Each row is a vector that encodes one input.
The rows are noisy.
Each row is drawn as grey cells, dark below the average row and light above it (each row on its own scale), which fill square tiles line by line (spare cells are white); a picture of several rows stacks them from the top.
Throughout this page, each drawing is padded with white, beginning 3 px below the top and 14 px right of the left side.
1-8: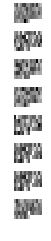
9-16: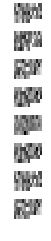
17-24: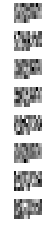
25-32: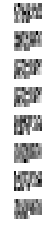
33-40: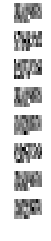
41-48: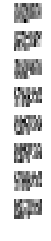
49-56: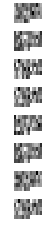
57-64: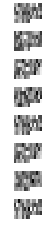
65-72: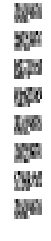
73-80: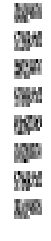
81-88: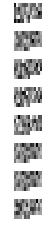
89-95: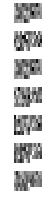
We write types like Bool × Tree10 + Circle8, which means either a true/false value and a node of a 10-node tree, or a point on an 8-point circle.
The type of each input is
Line5 + Line6 + Tree7.
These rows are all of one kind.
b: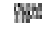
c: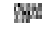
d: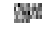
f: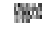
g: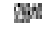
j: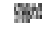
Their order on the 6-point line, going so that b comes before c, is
j, f, b, c, d, g.
